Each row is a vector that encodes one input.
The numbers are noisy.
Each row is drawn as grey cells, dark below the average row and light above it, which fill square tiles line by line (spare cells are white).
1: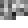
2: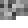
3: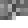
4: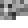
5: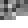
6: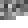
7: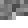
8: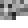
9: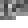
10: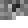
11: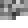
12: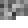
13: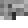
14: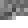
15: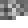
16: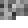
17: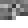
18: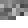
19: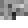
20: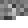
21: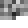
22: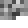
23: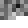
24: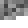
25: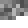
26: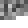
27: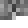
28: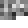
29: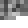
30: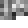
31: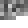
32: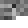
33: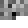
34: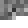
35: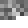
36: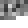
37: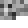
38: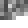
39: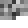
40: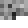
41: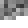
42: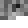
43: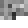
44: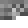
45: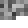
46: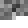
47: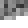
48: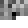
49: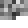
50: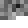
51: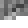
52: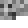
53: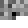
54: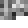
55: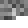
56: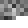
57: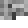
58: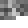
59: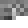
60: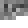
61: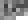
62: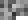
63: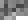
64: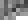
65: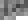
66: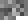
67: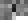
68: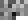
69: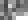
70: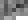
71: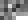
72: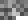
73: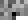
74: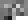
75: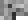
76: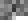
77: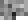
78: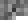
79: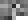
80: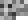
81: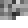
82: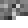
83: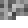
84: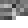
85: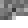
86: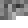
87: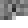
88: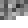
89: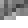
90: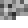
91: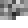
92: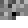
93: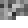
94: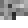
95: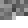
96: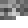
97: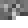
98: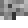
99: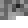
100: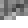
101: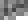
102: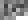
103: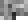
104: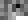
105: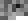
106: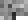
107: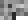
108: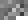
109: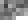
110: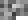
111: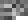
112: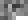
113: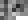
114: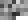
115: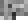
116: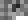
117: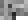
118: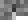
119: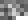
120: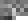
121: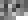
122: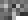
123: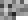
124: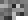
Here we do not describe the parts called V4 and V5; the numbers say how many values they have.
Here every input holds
either one of 6 labels, or a true/false value, a value of V4 and a value of V5.
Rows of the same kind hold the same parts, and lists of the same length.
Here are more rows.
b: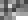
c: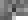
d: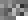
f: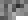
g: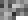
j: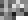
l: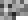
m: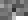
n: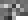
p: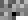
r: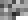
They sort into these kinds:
b, c, d, f, m, n
g, j, l, p, r

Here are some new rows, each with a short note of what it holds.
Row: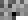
one of 6 labels
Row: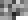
one of 6 labels
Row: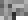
one of 6 labels
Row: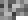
one of 6 labels
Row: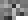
a true/false value, a value of V4 and a value of V5
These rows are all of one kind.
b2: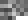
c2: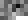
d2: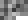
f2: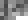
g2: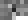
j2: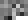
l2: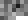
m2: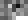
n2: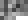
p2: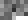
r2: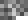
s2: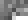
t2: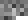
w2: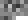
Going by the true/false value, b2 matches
j2, r2 and t2.
